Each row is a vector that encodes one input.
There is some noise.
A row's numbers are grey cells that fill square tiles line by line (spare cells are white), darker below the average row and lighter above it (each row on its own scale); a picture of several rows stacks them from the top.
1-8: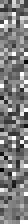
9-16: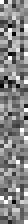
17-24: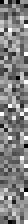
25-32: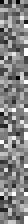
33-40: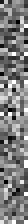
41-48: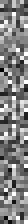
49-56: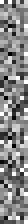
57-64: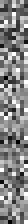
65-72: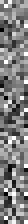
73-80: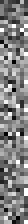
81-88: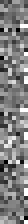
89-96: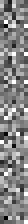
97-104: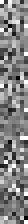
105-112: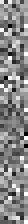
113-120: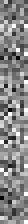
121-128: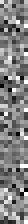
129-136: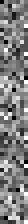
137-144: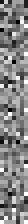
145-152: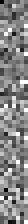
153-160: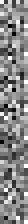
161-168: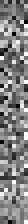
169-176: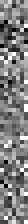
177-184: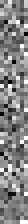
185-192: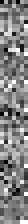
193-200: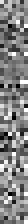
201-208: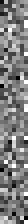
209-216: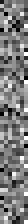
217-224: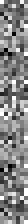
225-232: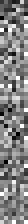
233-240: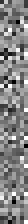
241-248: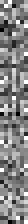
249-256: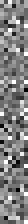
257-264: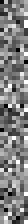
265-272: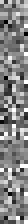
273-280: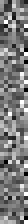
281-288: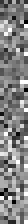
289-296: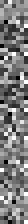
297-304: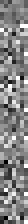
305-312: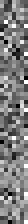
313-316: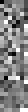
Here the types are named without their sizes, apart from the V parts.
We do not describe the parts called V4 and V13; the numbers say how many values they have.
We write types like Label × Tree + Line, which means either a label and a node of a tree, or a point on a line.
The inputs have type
Bool × Line × V4 + V13.
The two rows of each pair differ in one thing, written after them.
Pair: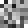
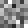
the true/false value
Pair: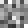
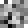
the place on the line
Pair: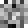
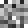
the place on the line
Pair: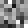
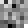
the true/false value
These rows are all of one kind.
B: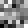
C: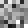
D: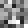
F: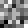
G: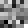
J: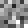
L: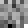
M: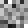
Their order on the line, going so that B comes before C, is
F, G, B, L, M, J, C, D.
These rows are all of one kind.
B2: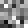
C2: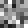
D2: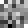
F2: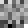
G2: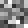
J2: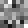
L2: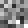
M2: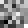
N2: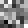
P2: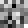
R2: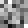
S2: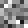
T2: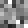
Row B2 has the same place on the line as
F2, J2 and N2.
